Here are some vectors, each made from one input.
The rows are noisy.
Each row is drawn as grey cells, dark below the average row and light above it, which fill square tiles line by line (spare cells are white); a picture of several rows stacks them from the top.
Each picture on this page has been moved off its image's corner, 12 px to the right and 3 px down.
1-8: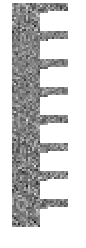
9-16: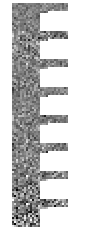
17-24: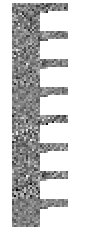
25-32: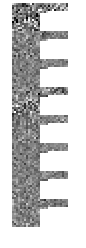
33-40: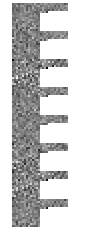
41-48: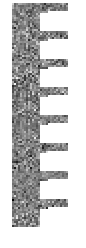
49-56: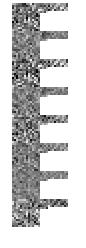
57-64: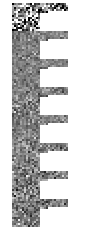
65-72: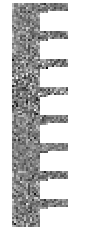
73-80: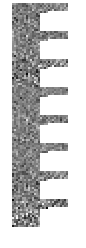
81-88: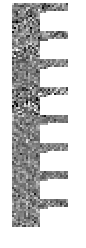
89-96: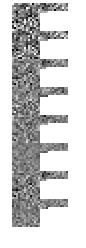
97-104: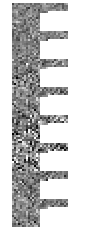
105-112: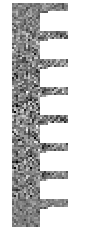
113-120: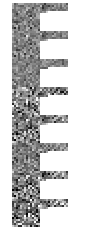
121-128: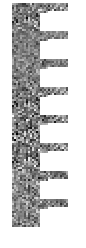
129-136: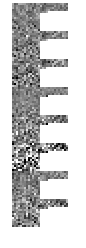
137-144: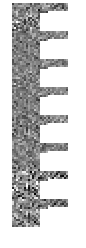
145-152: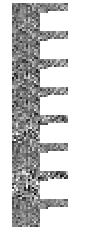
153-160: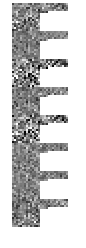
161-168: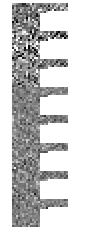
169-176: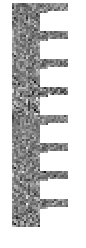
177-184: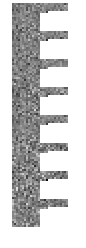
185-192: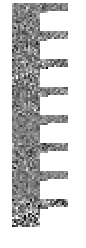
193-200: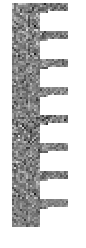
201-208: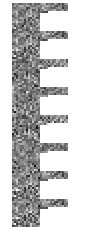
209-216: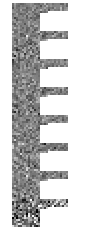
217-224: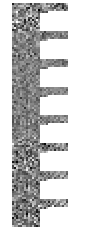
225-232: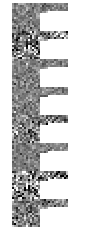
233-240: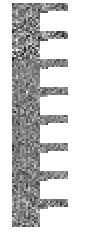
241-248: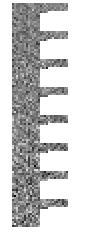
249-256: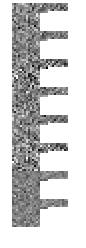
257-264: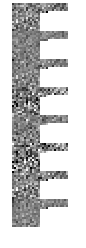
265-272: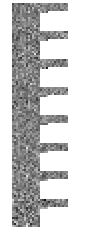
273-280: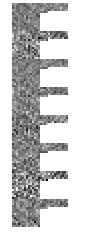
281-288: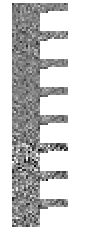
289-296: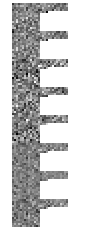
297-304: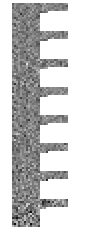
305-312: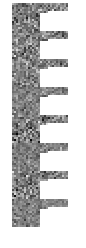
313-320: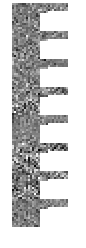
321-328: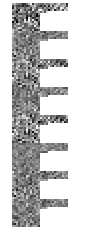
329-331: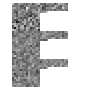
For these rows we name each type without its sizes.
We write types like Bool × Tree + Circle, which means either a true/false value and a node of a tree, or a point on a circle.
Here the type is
Bool × Tree × (Tree + Unit) + List(Line).
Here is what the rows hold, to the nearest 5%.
About 60% of them hold a node of a tree and a true/false value, together with either a fixed value, or a node of a tree. The rest are lists of points on a line.
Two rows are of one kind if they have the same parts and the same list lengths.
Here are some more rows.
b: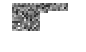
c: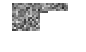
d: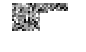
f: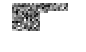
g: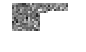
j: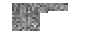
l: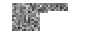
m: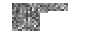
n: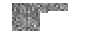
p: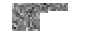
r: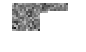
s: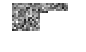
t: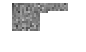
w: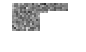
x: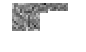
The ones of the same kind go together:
b, f
c, g, n, s
d, p, r, x
j, m, t
l, w

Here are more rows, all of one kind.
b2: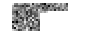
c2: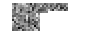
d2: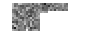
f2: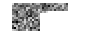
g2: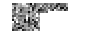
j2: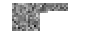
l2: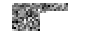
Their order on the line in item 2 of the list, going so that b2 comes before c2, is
d2, g2, f2, j2, l2, b2, c2.
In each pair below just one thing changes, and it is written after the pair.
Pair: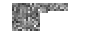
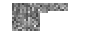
the node of the tree
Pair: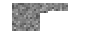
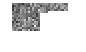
the true/false value
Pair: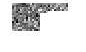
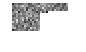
the true/false value
